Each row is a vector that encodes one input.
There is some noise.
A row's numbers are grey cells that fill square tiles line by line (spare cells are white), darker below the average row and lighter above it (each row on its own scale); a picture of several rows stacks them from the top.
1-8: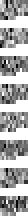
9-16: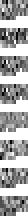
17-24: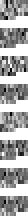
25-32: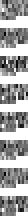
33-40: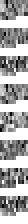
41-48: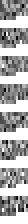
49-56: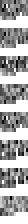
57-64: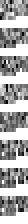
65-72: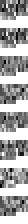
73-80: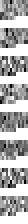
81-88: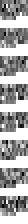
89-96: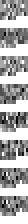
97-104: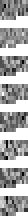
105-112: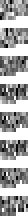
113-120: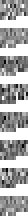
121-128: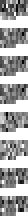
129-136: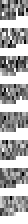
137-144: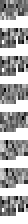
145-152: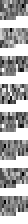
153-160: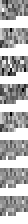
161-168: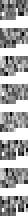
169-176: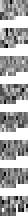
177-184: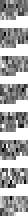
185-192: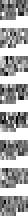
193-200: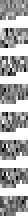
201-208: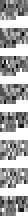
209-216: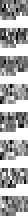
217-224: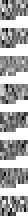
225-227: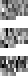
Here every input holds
either a point on a 9-point circle, or three true/false values.
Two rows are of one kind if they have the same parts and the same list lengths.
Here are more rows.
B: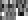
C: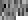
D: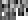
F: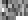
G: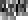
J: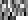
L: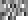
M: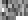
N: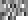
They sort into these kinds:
B, C, D, G
F, J, L, M, N

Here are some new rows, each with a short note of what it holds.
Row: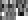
three true/false values
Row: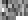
a point on a 9-point circle
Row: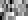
a point on a 9-point circle
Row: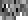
three true/false values
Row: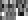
three true/false values
